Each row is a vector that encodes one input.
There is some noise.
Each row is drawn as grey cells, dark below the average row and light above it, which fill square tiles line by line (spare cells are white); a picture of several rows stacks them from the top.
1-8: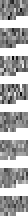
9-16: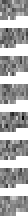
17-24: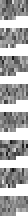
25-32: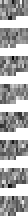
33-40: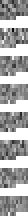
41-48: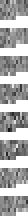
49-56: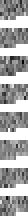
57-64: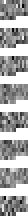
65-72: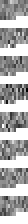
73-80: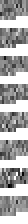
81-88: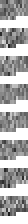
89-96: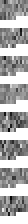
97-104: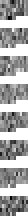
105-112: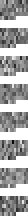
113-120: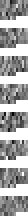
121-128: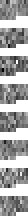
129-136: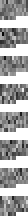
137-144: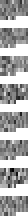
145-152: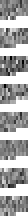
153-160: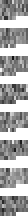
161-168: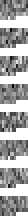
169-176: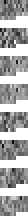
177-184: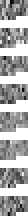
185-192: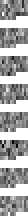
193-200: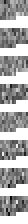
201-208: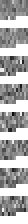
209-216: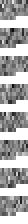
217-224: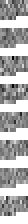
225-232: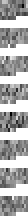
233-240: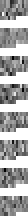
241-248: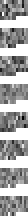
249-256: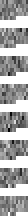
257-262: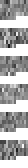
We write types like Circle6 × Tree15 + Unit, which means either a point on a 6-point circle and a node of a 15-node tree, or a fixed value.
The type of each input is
Bool × Bool × Bool × Bool + Circle17 × Line5.
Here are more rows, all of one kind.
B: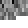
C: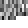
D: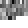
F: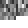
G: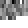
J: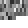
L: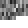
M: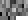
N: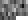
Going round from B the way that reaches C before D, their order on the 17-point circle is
B, N, F, L, M, J, C, D, G.
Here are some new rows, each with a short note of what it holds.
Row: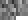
a point on a 17-point circle and a point on a 5-point line
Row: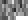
four true/false values
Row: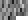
a point on a 17-point circle and a point on a 5-point line
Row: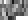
a point on a 17-point circle and a point on a 5-point line
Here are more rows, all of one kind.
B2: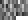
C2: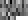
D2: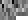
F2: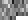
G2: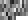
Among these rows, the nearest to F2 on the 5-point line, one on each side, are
D2 and G2.
